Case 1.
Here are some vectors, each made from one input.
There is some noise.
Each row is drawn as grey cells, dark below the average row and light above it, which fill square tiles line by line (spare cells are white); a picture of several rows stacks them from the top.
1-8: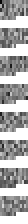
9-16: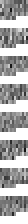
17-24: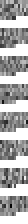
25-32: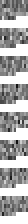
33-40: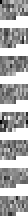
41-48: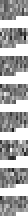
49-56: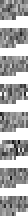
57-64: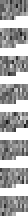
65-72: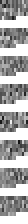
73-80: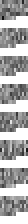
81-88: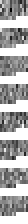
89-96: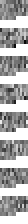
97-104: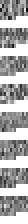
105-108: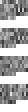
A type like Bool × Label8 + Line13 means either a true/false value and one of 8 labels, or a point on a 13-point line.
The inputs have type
Bool × (Line4 + Line8).
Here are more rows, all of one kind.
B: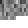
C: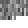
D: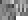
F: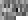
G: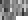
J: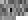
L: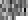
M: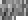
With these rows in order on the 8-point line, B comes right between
C and D.
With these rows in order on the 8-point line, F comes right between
L and M.
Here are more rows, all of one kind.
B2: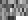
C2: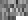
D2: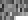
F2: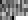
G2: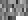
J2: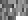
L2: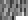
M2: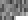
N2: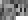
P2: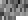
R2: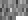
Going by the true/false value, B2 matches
C2, G2, J2 and R2.
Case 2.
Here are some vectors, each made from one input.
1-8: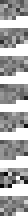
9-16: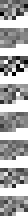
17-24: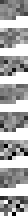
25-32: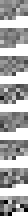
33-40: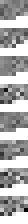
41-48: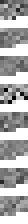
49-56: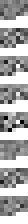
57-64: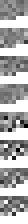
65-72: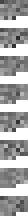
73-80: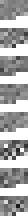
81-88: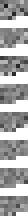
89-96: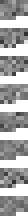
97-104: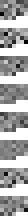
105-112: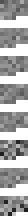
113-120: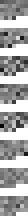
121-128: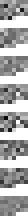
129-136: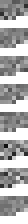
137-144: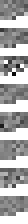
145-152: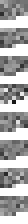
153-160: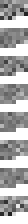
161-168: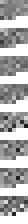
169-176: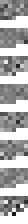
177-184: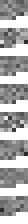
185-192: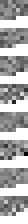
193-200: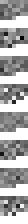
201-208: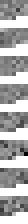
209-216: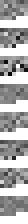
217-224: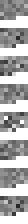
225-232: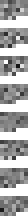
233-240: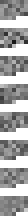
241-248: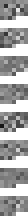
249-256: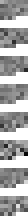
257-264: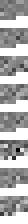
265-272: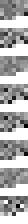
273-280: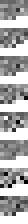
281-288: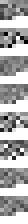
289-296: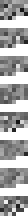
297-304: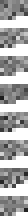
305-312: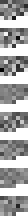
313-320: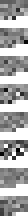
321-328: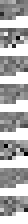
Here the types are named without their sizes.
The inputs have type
Line × (Line + Tree).
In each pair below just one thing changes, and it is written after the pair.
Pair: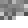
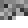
the place on the line
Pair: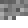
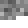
the place on the line
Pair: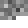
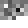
the place on the line
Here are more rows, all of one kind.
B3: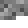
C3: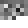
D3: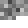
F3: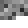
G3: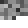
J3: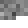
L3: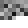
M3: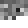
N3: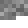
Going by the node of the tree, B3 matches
F3 and N3.
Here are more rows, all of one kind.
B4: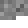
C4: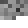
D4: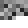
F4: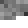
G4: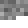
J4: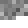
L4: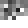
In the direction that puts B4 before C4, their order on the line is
L4, G4, F4, D4, B4, C4, J4.
